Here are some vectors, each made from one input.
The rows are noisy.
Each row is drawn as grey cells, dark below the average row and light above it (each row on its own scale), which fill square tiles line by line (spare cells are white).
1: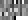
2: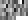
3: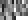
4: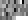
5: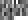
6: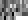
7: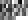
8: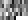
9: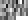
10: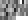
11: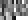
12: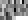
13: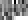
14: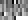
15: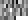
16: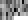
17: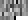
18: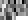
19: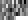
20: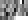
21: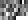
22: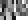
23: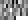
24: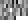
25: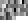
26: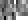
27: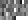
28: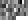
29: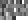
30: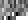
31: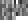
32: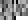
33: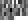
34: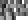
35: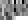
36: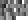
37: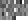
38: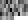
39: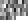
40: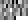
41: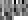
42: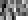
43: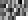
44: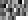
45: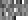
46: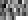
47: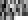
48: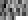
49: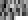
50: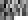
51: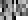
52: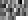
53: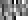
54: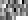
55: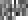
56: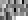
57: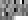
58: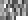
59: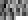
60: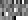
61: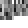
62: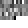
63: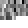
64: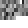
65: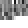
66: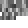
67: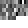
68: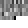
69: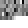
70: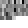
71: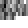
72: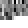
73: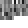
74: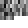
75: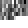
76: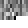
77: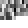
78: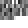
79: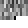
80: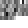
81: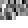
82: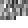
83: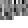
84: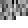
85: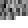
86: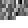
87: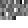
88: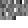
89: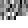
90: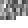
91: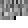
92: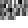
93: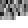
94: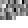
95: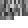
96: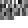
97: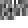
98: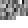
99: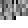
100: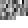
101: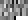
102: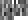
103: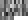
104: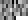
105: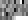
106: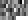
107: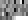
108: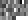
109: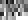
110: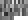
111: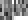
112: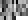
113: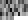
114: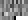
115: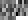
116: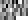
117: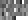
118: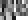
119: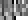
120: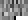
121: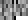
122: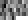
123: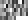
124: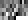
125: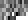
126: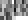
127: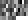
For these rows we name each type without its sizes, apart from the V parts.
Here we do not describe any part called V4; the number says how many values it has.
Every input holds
a list of items, each a true/false value and a value of V4.
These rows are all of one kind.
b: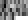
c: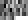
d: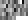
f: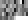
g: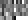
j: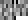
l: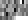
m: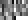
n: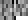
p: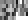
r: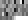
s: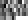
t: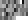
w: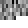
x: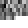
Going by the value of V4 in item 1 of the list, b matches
d, g, l and r.
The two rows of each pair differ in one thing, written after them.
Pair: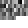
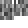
the true/false value in item 2 of the list
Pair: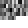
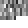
the true/false value in item 1 of the list
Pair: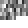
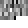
the value of V4 in item 1 of the list
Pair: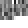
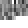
the value of V4 in item 2 of the list
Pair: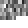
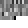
the true/false value in item 2 of the list
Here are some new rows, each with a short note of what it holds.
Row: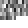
a list of two items
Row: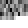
the empty list
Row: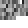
a list of one item
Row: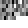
a list of one item
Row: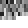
the empty list
